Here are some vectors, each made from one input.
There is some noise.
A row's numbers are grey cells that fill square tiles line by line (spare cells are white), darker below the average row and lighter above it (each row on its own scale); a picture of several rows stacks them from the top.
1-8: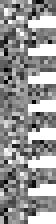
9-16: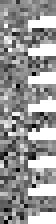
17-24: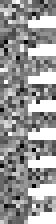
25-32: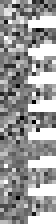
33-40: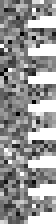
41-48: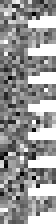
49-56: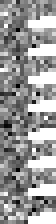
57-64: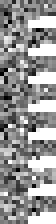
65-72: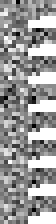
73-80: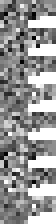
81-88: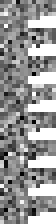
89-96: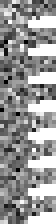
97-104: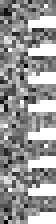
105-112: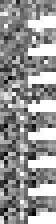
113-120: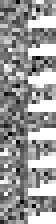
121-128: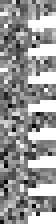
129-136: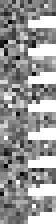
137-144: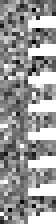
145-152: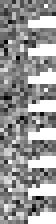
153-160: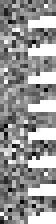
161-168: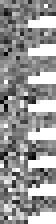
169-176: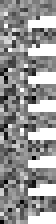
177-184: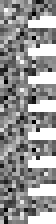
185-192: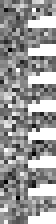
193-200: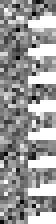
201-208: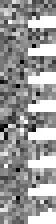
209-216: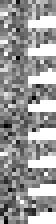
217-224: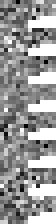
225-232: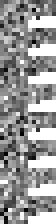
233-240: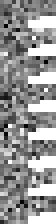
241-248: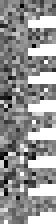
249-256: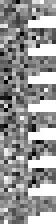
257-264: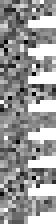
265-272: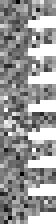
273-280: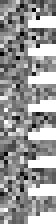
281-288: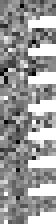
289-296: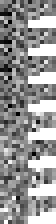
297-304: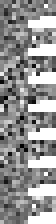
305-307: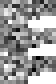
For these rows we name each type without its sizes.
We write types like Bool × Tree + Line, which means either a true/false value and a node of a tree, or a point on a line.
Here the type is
Bool × (Label × Line + List(Circle)).
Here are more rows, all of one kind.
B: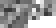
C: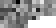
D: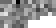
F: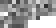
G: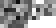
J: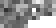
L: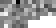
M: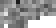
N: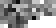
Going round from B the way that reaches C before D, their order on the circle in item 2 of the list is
B, N, M, C, G, L, D, F, J.
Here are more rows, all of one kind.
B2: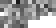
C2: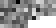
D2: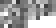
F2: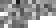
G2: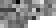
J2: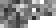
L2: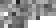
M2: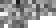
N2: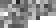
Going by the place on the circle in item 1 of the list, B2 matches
C2 and M2.
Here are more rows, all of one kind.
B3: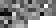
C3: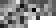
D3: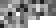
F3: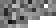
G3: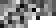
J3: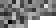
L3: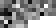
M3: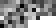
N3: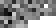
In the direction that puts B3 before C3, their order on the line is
F3, N3, B3, L3, G3, M3, J3, C3, D3.
